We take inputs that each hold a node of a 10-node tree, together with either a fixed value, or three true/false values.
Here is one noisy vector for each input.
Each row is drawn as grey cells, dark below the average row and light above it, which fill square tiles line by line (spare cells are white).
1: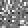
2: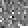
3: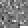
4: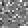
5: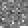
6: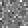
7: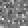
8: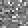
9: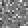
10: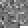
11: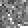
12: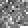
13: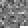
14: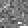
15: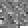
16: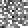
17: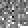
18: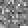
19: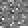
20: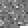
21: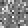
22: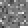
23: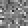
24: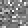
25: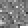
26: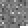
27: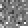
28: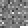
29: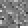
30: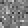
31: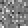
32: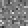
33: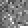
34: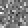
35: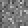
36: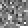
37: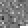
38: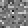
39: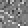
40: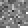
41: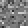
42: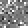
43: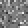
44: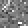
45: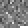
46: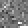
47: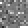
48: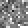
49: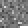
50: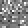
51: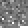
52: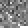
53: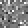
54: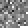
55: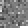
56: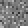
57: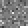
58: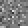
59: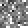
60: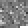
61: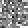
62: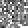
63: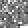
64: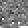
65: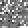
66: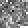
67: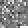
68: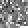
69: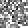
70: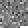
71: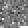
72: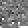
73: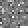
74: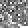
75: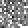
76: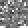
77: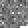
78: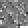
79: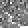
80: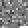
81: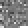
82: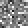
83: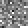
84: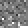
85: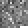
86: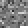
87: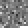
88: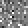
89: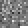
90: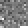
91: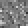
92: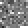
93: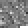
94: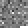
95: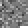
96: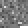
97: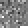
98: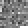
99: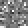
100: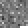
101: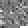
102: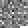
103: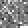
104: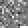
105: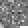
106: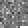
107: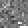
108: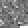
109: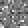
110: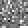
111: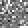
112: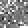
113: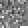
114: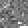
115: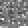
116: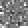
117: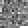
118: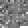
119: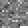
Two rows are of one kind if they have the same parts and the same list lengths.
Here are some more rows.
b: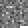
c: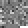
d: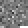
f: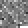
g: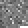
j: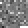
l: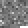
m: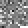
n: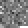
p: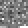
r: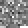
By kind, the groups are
b, d, g, n, p, r
c, f, j, l, m

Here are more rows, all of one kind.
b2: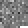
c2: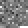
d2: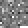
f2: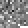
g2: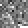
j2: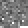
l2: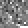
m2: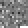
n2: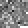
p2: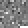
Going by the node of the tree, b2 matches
m2 and p2.
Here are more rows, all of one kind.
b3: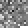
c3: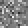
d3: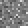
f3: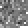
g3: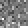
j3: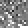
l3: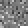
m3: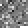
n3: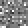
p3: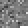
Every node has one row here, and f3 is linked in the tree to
n3.
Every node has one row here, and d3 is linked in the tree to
m3.
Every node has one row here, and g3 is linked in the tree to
j3.
